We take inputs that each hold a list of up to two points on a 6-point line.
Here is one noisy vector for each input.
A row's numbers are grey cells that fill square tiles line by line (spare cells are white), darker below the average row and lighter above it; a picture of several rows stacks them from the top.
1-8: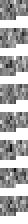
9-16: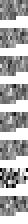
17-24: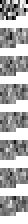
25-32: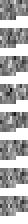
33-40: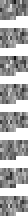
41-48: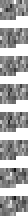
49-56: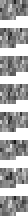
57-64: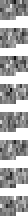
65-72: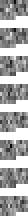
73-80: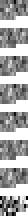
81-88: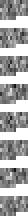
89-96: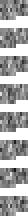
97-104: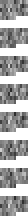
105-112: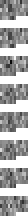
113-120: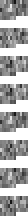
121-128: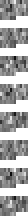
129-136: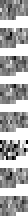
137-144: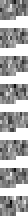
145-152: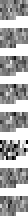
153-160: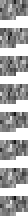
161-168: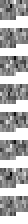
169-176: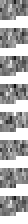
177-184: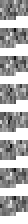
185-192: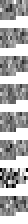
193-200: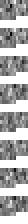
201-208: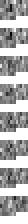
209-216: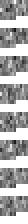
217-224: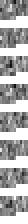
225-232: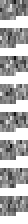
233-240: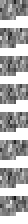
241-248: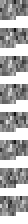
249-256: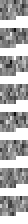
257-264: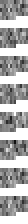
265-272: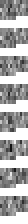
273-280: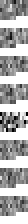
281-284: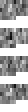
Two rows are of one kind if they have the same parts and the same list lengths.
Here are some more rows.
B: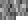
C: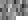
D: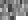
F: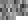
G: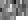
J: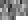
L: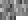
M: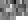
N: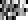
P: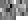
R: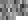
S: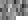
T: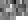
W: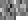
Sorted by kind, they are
B, D, J, L, P, W
C, F, G, M, R, S, T
N

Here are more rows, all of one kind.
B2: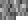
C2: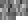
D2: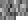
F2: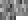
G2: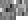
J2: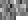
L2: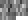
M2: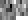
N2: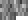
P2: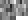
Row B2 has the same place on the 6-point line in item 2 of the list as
C2, J2, L2 and M2.
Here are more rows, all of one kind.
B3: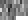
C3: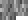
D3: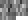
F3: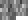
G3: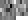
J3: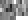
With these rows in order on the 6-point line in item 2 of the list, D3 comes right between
F3 and G3.
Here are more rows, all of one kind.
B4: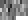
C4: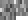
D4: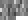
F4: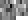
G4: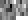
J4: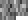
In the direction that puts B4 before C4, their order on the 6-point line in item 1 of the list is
B4, D4, J4, C4, F4, G4.
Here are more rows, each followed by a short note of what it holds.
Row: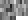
a list of two items
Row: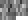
a list of two items
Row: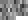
a list of one item
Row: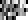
the empty list
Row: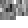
a list of two items
